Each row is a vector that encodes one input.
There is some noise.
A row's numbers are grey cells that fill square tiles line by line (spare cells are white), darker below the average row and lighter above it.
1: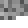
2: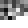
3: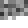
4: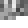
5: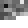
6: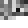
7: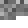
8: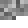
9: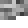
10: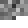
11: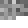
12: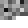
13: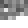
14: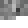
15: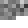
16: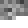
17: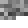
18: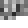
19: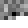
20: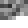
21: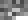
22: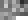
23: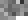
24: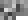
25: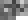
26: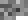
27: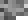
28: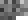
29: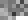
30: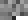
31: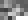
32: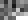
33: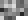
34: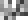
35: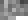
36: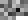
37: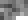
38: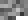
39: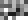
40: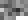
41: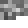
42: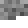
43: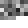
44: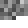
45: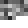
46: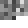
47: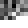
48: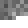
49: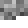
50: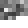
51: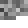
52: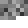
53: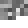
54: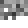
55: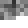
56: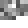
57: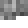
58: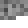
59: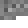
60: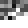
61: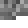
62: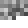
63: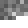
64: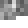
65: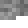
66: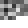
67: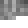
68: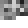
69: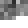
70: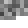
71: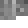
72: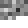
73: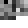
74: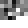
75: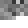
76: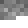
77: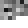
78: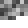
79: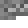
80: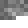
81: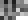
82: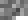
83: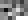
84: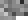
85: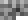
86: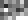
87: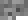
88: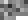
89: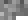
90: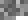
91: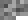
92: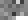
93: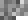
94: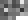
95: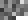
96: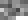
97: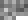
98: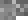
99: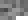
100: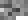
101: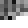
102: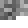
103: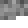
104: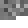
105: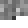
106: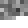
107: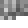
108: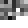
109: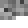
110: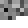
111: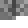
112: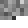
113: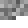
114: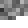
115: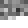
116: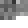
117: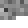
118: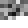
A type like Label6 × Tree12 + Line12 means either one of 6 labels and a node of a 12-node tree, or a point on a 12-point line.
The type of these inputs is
Bool × (Line9 + Tree11).
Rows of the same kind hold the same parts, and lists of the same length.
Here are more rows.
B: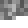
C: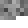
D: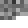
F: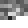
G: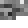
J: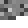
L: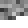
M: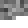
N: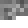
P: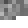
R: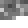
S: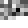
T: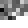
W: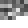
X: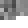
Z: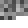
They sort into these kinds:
B, C, D, F, J, M, N, P, R, S, W, X, Z
G, L, T

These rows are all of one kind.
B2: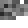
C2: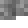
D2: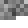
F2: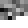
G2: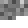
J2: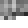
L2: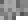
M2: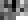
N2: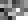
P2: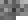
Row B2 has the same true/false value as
J2, L2 and N2.
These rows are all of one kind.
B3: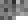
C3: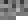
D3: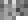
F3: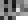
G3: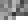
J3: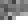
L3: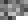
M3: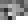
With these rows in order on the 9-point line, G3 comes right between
C3 and F3.
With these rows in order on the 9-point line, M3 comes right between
J3 and L3.
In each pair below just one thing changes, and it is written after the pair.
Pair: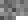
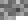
the place on the 9-point line
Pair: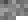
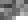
the true/false value
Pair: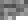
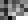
the place on the 9-point line
